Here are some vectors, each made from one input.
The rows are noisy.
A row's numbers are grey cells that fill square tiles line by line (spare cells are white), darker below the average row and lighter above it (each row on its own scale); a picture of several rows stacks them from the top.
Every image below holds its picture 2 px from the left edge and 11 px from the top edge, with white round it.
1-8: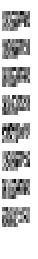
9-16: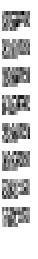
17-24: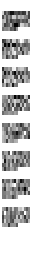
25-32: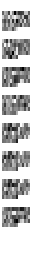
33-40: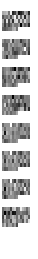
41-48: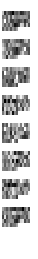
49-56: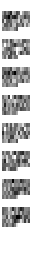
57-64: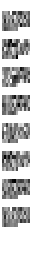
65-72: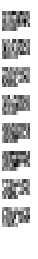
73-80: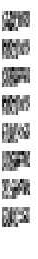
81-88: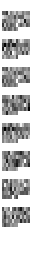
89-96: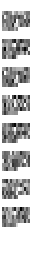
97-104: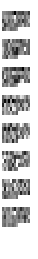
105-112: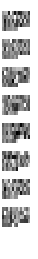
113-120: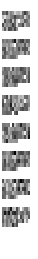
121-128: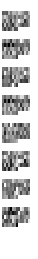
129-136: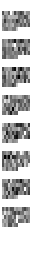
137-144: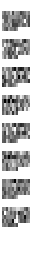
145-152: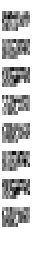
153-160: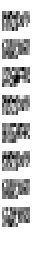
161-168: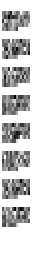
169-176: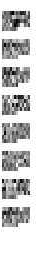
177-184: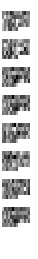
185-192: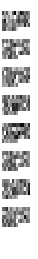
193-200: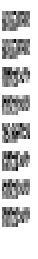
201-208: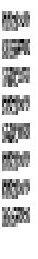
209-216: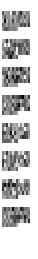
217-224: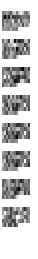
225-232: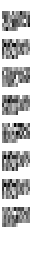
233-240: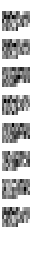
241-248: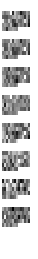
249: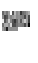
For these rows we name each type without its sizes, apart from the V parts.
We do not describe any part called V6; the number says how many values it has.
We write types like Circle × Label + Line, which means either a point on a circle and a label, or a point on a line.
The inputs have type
Bool × (Line + V6) + Circle + Tree.
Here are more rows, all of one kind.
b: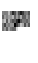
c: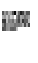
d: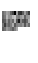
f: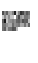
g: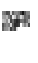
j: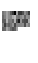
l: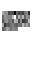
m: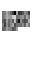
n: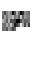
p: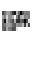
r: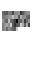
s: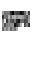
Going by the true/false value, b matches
g, n, r and s.
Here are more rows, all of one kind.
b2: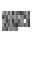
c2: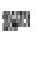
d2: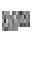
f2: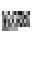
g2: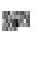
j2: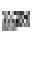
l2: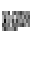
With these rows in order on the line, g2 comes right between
f2 and j2.
